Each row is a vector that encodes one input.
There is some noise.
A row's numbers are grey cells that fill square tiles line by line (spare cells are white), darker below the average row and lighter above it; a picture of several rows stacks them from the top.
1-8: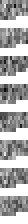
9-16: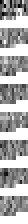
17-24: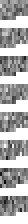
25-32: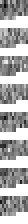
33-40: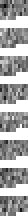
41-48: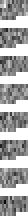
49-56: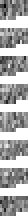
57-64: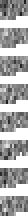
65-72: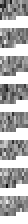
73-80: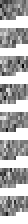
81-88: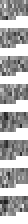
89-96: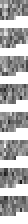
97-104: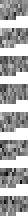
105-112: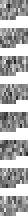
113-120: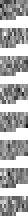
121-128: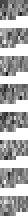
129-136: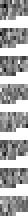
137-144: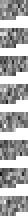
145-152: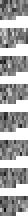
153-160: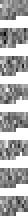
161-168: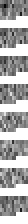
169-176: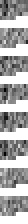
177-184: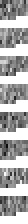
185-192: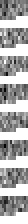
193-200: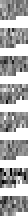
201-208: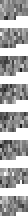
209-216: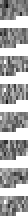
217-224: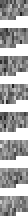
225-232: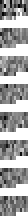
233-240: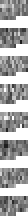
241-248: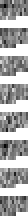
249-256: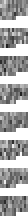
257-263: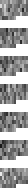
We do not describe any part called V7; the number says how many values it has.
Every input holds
a list of up to two items, each a point on a 9-point line and a value of V7.
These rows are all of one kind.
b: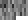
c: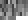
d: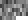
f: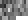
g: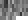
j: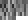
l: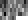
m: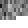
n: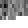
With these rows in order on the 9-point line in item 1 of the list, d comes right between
f and m.
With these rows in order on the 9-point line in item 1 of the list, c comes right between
j and l.
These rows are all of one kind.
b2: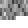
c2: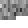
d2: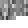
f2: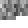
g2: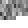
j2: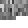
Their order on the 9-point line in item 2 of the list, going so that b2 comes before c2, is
g2, b2, f2, j2, c2, d2.
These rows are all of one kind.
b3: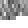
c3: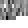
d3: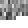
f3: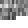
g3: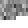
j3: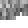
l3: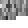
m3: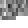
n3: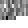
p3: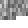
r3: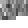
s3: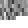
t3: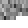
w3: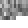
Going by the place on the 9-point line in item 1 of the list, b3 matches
c3, d3, j3 and s3.
